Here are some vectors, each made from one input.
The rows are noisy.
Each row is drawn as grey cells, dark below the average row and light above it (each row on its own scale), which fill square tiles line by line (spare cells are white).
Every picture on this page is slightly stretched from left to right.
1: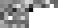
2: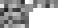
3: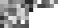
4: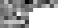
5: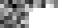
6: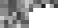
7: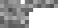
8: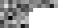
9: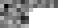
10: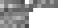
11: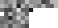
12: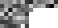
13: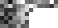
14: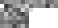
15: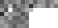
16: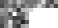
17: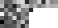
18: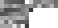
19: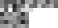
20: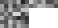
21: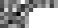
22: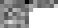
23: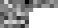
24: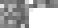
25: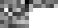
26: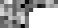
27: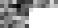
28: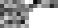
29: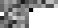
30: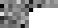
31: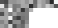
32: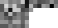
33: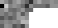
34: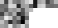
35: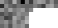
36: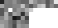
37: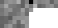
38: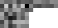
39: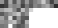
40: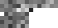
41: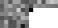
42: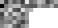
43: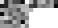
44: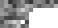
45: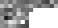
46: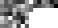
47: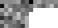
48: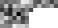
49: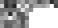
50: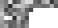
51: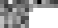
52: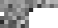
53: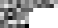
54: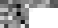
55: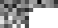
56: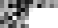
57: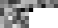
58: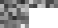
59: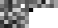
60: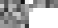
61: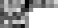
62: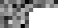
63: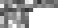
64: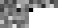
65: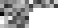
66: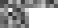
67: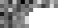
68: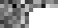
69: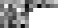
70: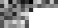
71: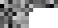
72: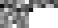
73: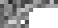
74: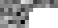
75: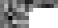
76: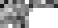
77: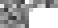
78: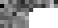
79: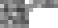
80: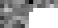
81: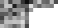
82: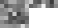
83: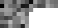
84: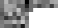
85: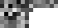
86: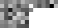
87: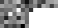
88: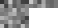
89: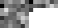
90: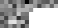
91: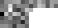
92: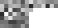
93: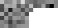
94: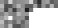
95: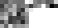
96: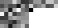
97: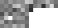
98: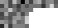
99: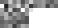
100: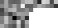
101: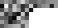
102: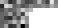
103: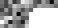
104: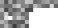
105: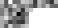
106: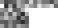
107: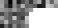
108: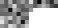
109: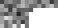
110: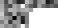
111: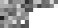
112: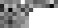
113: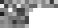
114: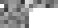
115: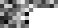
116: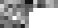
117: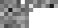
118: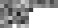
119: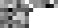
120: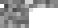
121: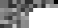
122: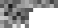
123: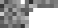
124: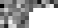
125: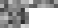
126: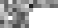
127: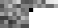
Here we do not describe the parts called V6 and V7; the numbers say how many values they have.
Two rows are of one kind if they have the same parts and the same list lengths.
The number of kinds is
2.
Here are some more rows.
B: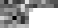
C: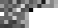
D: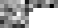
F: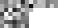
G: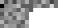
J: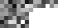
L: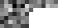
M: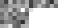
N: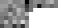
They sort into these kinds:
B, F, G, M
C, D, J, L, N

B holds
one of 8 labels, a point on an 8-point line and a value of V7.
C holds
one of 8 labels, a value of V6 and a value of V7.
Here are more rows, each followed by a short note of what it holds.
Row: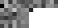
one of 8 labels, a value of V6 and a value of V7
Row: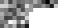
one of 8 labels, a value of V6 and a value of V7
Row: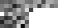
one of 8 labels, a value of V6 and a value of V7
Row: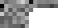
one of 8 labels, a value of V6 and a value of V7
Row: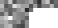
one of 8 labels, a point on an 8-point line and a value of V7
